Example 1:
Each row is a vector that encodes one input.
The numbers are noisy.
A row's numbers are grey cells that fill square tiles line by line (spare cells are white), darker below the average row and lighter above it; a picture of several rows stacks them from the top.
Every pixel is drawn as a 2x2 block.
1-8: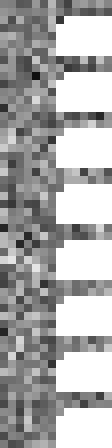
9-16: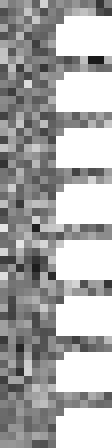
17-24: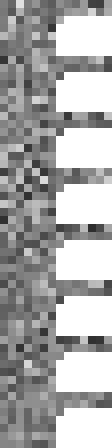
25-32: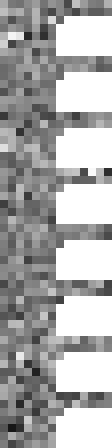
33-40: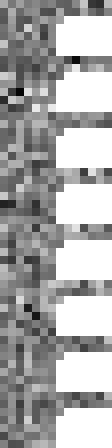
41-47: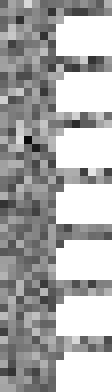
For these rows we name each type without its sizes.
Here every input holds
a point on a line.
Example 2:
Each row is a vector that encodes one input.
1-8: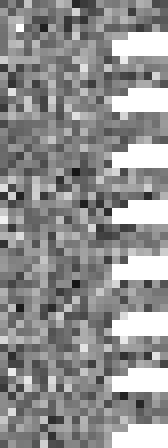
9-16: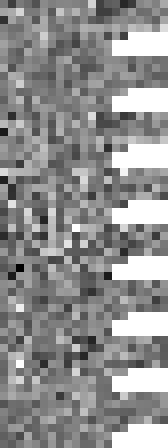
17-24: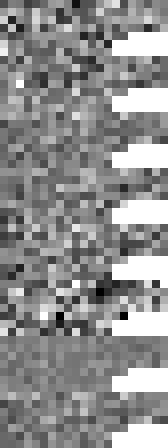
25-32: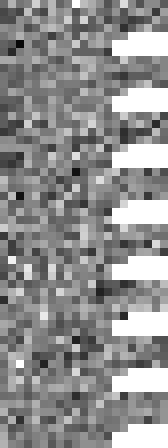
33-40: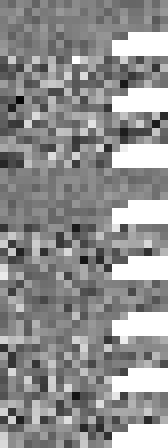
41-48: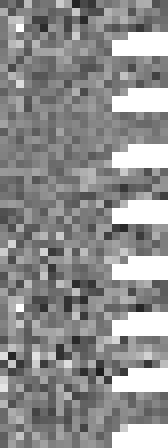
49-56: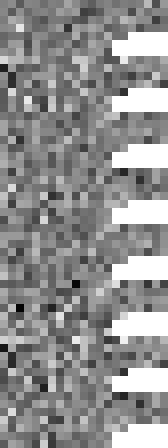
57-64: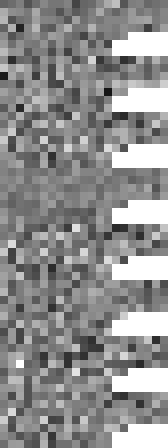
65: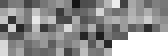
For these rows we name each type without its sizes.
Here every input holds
a node of a tree.
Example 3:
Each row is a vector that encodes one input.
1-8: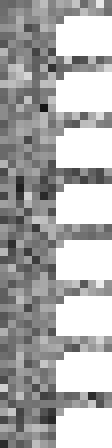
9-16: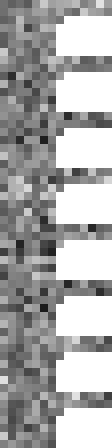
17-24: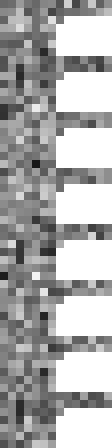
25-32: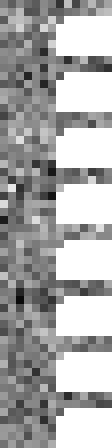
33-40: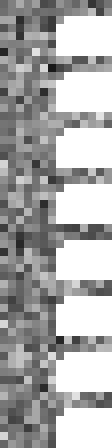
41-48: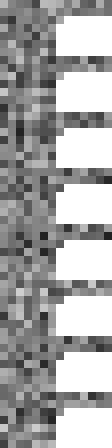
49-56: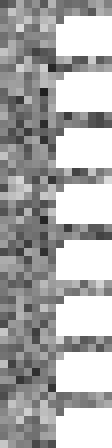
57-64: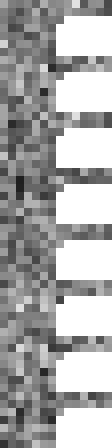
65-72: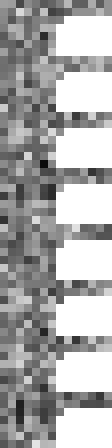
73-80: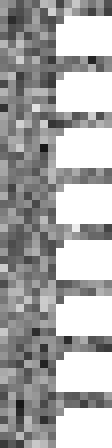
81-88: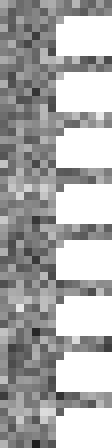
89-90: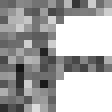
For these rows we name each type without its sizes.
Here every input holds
a point on a line.
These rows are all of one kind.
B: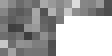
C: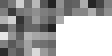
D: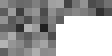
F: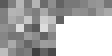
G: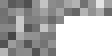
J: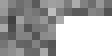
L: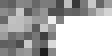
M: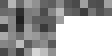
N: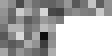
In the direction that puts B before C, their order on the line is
N, L, F, G, J, B, D, M, C.
